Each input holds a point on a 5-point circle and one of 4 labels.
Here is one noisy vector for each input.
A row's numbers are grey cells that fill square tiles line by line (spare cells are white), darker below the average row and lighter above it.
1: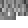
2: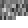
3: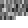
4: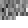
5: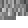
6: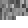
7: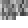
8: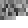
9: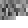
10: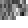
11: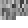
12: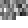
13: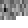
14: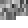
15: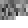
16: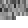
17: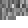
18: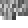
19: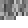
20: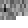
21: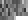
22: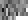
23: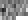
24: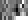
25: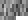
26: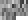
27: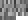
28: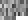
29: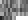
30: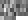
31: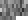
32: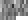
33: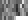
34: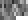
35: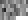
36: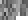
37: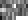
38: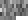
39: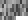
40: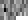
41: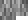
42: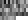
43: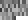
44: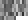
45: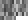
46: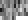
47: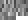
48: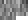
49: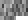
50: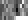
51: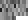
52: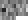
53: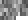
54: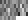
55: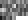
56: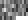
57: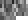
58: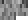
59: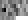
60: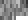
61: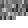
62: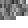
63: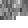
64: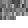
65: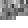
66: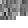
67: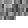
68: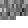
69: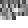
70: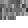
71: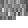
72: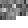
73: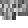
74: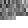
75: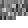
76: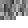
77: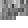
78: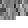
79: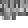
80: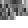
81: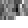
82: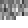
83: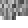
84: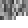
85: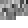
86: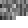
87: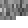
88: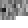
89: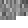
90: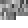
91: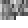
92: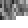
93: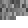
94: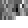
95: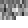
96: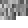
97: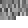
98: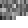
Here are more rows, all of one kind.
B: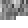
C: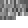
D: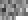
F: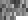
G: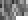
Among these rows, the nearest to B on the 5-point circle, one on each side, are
D and G.
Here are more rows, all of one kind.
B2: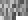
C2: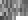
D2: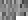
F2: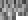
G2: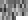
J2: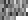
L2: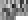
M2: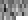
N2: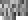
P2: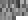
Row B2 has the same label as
L2 and N2.
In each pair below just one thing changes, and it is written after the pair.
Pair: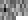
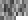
the place on the 5-point circle
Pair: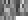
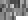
the label
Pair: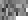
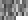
the label
